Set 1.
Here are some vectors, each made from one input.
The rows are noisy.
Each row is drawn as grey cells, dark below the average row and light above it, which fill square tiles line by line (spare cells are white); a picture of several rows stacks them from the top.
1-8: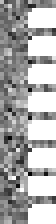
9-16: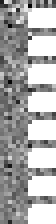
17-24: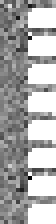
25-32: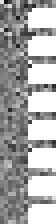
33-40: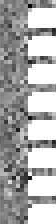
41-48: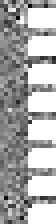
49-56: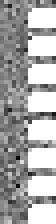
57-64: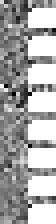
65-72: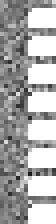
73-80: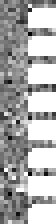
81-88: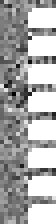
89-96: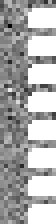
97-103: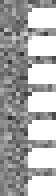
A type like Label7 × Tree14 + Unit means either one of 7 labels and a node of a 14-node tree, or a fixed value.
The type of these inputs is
Bool × Line7.
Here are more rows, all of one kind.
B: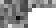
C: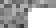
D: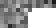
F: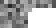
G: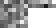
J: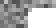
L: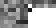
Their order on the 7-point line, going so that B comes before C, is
B, G, J, C, L, D, F.
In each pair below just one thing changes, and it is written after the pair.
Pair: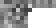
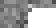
the place on the 7-point line
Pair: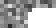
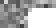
the true/false value
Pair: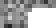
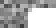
the true/false value
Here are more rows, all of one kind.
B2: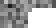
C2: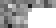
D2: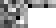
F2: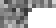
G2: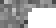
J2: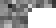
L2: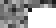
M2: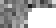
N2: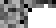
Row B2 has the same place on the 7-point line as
J2 and L2.
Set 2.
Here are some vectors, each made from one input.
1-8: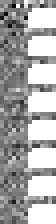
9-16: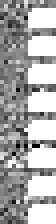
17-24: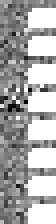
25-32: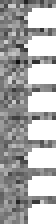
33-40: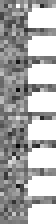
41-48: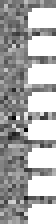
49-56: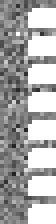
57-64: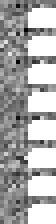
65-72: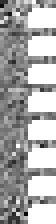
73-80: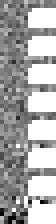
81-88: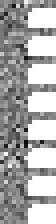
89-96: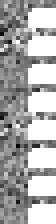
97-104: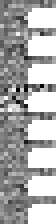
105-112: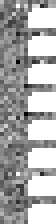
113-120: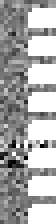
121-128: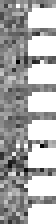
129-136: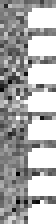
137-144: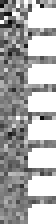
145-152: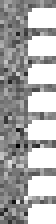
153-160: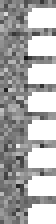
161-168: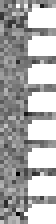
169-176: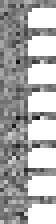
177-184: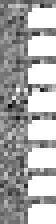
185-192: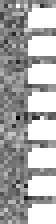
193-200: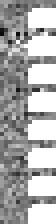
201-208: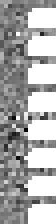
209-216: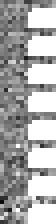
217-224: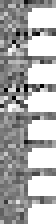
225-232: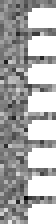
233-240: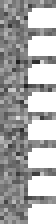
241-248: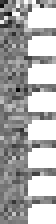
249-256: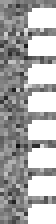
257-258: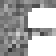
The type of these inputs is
Bool × Circle8 + Unit.
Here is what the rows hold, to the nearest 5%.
About 95% of them hold a point on an 8-point circle and a true/false value. The rest hold a fixed value.
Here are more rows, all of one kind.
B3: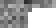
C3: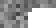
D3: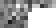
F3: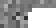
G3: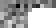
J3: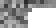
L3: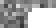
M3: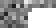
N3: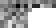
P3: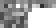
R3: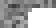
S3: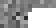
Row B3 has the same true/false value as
D3, J3, L3 and P3.
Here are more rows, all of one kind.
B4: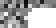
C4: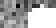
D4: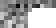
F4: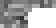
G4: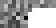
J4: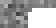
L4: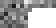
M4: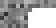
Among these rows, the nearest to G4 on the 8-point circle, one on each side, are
C4 and J4.
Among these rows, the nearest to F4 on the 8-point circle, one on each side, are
C4 and M4.
